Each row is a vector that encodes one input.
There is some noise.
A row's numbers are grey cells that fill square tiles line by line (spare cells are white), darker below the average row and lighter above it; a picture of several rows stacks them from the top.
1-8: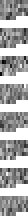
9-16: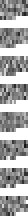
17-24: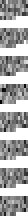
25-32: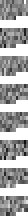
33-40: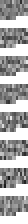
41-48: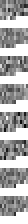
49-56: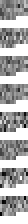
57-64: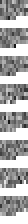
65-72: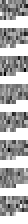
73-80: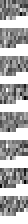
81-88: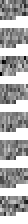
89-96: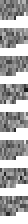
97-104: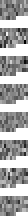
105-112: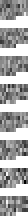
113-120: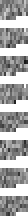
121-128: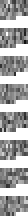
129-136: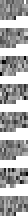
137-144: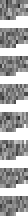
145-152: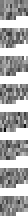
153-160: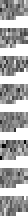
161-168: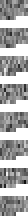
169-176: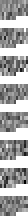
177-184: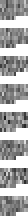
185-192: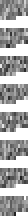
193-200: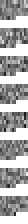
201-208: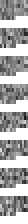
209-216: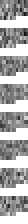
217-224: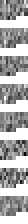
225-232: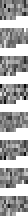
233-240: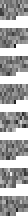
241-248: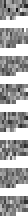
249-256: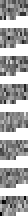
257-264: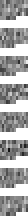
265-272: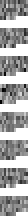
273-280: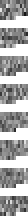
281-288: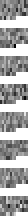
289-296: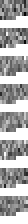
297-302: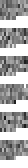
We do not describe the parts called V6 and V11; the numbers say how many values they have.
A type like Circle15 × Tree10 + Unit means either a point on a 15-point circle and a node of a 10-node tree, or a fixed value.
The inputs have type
Label7 × V11 + List2(Bool × V6).
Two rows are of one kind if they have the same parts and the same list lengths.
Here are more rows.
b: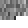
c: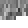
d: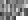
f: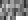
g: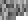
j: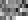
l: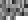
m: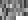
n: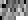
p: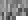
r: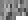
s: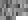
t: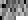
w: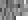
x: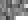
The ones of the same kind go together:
b, g, s, w, x
c, d, p, r
f, j, l, m
n, t

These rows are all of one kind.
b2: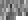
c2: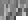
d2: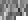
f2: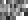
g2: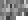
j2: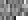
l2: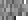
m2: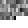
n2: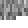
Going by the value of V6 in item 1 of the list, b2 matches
f2 and g2.
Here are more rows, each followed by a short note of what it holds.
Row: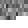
a list of two items
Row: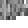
a list of one item
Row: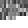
one of 7 labels and a value of V11
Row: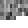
a list of one item
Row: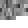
a list of two items
